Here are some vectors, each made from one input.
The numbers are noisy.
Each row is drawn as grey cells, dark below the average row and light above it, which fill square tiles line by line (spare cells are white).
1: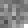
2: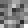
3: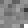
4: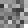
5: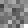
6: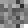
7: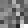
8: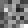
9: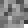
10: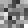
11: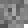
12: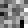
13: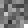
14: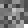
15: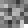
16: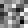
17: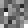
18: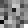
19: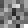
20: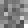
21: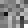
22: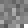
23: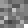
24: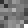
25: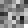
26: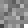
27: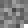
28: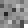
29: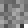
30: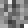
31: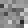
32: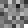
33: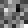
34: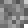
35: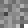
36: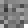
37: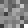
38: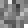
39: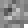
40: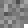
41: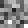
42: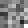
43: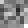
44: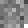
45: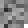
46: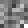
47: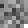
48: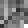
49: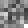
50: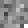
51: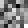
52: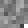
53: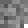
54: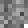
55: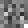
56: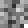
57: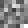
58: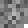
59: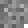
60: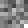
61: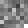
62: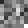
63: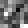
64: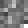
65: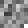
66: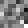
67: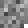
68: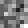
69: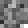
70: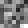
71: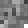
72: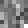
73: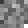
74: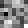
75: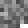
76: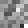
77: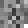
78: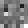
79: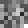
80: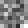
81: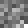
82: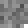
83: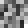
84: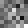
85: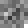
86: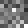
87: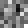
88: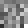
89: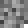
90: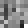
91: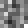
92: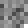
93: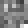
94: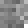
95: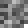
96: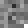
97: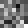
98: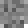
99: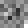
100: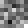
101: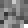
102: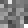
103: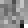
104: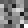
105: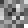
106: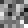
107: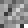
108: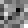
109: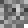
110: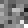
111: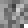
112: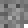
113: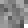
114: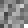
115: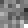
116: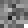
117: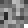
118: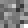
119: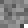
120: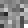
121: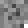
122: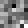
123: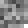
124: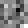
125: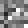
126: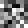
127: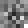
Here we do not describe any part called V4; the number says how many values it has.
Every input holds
a list of up to two items, each one of 6 labels and a value of V4.
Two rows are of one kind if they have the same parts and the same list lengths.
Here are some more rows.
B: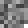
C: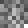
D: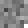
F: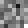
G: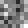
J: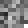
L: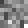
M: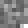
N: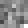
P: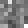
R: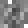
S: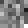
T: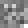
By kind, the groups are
B, C, D, F, J, L
G, M, N, S, T
P, R

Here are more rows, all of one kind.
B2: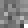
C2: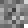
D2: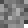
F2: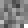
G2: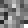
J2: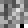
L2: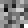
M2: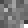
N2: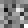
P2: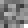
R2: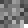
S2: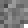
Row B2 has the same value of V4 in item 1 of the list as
C2, J2 and N2.
